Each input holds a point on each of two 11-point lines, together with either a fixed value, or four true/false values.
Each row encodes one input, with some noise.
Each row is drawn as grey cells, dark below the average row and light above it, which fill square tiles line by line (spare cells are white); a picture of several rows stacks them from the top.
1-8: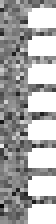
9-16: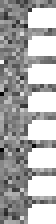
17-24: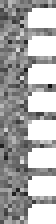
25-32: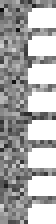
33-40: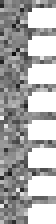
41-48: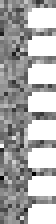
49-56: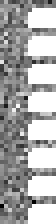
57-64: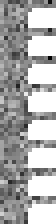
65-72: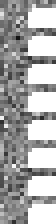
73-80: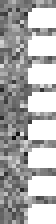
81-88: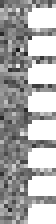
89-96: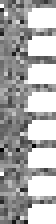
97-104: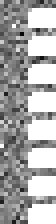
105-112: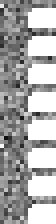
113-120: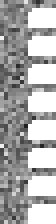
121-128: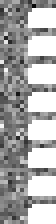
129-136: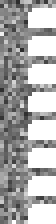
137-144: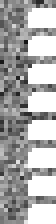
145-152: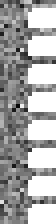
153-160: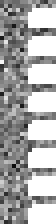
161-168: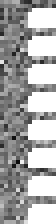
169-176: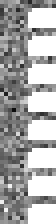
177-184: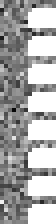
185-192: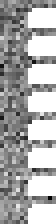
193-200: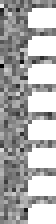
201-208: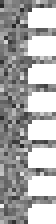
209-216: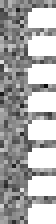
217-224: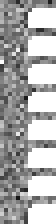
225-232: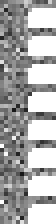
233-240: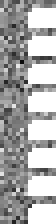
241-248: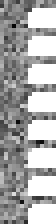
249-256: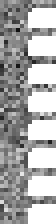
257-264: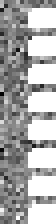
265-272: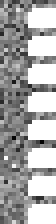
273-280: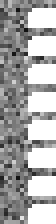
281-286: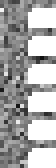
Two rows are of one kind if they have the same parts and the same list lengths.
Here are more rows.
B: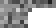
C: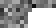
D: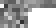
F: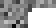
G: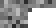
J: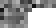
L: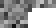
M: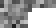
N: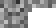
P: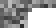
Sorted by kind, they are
B, D, N
C, F, G, J, L, M, P

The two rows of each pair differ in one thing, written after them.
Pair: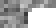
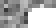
one of the four true/false values
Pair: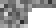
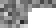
one of the four true/false values
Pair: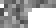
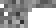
the place on one of the two 11-point lines
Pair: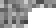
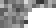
one of the four true/false values
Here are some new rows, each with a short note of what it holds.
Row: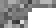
a point on each of two 11-point lines
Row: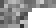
a point on each of two 11-point lines
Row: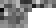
a point on each of two 11-point lines
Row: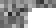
a point on each of two 11-point lines and four true/false values
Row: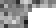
a point on each of two 11-point lines and four true/false values
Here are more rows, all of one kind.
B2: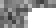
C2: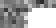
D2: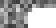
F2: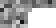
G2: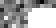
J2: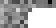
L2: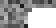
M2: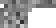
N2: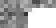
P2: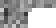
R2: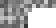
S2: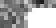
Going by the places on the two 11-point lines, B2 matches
C2 and S2.
